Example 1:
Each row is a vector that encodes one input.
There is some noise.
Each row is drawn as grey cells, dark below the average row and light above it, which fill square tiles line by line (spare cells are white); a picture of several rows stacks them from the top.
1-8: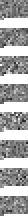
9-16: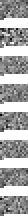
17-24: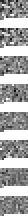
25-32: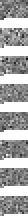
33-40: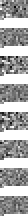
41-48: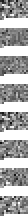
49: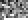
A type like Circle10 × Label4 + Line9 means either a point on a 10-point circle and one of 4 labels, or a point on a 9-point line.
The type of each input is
List2(Line6).
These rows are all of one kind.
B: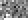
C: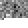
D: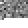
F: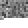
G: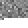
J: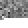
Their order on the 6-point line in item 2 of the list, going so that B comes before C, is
F, B, J, C, G, D.
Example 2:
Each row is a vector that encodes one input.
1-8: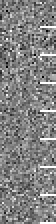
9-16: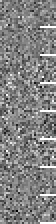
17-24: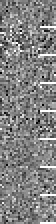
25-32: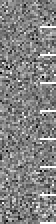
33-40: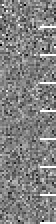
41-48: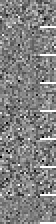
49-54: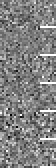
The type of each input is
Line6 × Tree8.
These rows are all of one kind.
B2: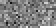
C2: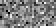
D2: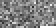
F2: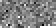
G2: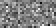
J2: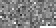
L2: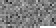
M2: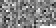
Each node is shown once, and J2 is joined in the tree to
C2 and F2.
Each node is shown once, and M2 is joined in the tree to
G2.
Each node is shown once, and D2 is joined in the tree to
B2.
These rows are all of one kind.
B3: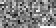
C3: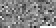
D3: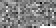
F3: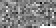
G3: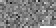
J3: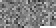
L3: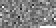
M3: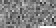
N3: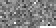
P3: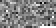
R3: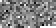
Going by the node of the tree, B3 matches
D3, F3, M3 and P3.
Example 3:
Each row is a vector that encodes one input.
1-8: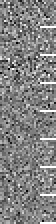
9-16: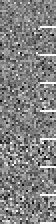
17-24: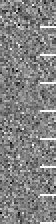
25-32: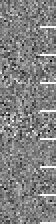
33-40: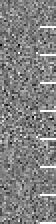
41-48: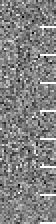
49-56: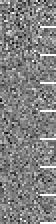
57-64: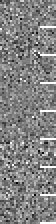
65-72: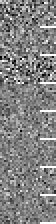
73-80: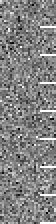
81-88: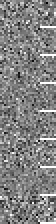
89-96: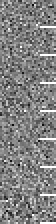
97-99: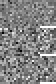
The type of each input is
Tree10 × Tree12.
